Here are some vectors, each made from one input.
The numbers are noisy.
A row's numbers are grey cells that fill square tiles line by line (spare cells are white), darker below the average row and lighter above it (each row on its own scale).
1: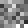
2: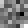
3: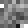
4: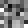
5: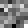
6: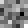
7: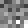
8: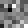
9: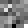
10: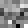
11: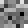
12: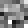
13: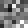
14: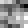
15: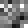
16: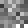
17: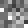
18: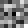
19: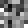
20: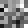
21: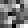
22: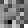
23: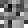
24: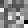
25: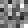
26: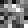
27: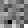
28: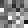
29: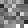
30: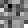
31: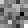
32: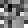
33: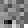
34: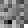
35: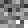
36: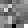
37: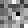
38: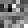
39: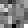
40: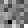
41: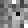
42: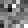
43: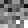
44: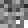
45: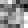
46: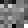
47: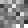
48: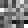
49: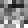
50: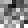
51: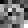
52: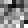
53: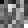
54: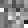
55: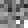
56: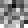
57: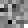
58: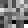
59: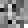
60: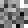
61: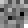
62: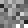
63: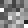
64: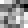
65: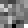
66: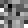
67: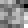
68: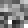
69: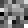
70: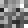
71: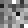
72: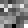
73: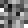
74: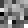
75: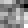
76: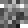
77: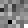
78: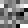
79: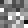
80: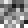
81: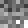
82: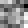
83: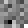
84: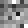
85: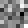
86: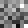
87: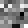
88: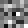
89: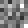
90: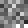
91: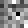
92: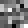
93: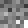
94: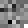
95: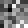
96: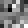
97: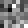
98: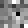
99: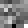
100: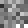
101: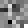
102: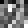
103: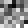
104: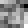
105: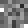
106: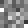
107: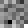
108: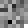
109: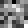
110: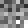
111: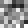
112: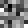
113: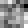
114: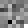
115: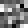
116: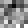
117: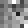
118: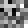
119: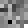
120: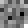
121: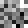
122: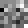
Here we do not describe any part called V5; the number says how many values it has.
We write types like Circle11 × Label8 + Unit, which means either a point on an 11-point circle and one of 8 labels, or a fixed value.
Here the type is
Label10 + Line8 × V5.
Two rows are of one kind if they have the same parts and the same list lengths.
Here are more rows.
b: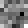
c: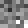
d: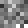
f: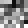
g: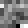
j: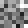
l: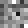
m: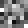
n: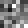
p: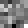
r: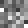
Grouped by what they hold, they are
b, g, j, m, p
c, d, f, l, n, r

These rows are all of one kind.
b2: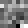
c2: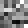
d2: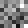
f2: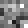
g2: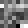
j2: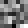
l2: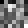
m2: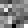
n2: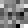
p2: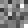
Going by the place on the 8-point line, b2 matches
d2, f2, g2 and p2.
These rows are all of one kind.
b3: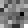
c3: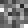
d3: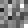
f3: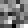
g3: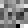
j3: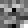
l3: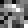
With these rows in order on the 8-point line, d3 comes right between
g3 and j3.
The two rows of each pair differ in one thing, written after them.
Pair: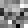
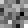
the place on the 8-point line
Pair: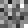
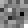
the place on the 8-point line
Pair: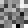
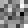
the value of V5
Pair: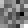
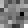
the value of V5
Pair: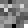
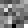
the place on the 8-point line
